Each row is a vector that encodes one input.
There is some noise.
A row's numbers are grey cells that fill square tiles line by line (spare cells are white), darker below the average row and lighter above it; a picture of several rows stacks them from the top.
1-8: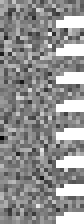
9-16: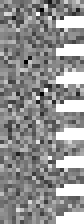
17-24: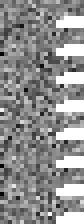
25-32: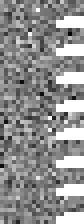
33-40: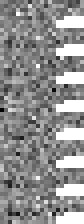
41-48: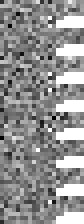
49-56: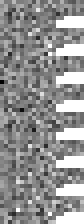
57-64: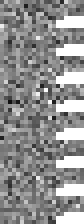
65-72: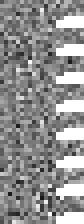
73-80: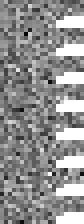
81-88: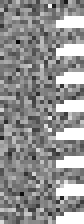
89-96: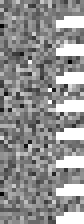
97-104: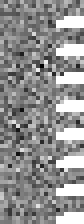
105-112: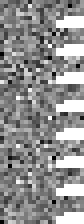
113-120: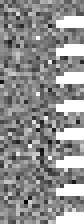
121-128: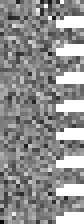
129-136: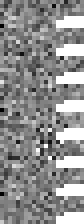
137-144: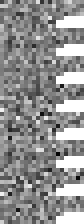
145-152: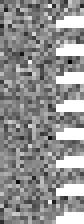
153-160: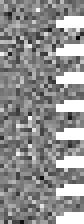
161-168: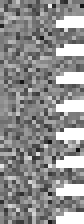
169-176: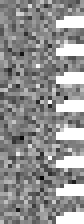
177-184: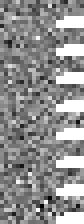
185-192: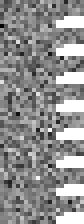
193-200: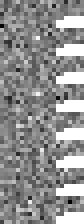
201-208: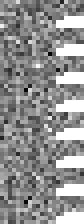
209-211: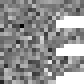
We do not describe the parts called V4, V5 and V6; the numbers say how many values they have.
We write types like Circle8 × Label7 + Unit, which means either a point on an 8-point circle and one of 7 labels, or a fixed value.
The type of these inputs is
((Bool × Bool × Bool × Bool + Unit) × V4 × V5 + Line8) × Line7 × V6.
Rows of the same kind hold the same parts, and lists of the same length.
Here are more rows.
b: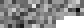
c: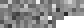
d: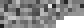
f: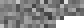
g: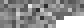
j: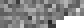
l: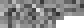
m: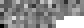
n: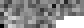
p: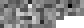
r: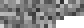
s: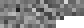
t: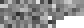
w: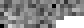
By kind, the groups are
b, c, t
d, g, j, r, s
f, l, m, n, p, w

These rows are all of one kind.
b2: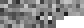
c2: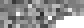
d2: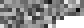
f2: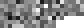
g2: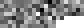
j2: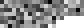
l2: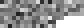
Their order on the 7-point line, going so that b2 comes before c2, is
g2, f2, b2, c2, d2, l2, j2.
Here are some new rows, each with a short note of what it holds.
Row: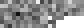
a point on a 7-point line, a point on an 8-point line and a value of V6
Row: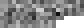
a point on a 7-point line, a value of V4, a value of V5 and a value of V6
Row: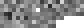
a point on a 7-point line, four true/false values, a value of V4, a value of V5 and a value of V6
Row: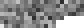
a point on a 7-point line, four true/false values, a value of V4, a value of V5 and a value of V6
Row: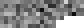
a point on a 7-point line, four true/false values, a value of V4, a value of V5 and a value of V6
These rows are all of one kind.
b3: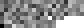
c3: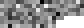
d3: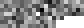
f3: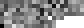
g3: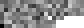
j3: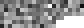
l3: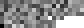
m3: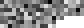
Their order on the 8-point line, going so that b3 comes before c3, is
d3, b3, l3, g3, f3, m3, c3, j3.
